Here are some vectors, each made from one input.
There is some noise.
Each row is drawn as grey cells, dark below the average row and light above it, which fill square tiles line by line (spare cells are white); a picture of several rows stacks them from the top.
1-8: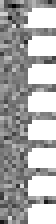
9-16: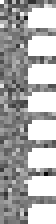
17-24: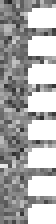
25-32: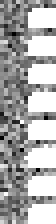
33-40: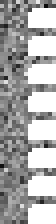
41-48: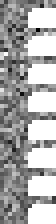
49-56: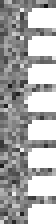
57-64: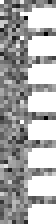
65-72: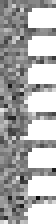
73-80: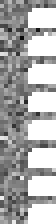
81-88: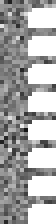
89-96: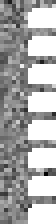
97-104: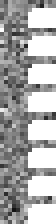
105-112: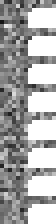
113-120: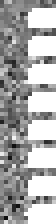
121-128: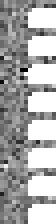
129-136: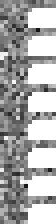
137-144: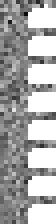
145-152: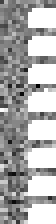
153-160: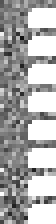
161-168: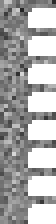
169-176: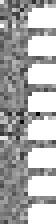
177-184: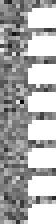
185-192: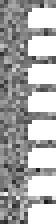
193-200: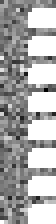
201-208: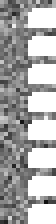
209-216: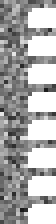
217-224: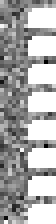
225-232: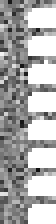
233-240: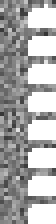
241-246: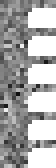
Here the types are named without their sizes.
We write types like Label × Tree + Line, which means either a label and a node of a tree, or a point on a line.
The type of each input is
Bool × Bool × Bool × Bool × Line + Circle.
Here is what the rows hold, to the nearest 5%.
About 30% of them hold a point on a circle. The rest hold a point on a line and four true/false values.
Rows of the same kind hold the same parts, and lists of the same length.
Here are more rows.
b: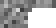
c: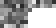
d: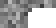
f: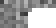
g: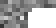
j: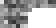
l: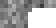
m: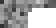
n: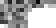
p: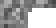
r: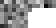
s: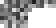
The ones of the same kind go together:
b, d, f, g, l, m, p, r
c, j, n, s

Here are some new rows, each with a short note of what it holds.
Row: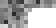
a point on a circle
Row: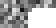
a point on a line and four true/false values
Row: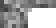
a point on a line and four true/false values
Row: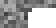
a point on a line and four true/false values
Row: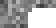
a point on a line and four true/false values
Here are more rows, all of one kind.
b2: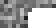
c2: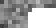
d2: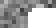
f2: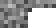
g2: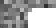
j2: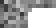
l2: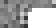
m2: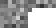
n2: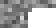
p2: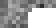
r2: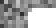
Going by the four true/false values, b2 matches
l2 and n2.
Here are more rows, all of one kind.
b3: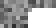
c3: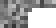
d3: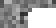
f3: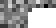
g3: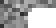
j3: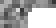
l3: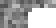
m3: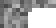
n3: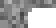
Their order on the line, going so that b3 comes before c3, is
j3, f3, d3, b3, c3, n3, g3, l3, m3.
